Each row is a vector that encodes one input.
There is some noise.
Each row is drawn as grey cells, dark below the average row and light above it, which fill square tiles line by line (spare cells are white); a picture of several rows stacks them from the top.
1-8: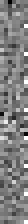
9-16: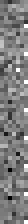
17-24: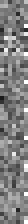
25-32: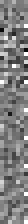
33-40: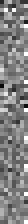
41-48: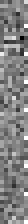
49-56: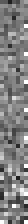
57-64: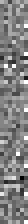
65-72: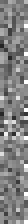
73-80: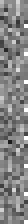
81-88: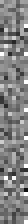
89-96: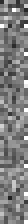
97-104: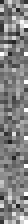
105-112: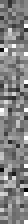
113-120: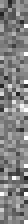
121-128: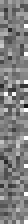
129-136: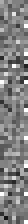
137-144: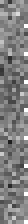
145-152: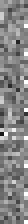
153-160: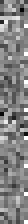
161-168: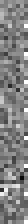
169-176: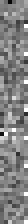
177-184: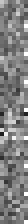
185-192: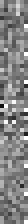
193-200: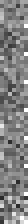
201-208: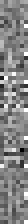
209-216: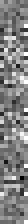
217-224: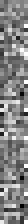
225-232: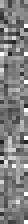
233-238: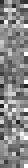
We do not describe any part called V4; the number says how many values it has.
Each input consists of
either a point on a 9-point circle, or a fixed value, or a point on each of two 11-point lines and two values of V4.
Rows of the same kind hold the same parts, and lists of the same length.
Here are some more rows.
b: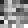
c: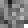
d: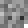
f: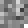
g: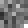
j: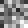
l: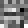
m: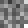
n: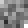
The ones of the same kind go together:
b, l
c, d, f, g, m, n
j

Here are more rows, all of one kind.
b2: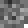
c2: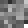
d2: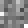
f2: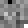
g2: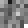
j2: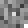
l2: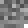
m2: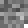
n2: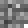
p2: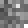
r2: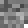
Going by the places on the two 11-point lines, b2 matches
j2, l2, m2 and r2.
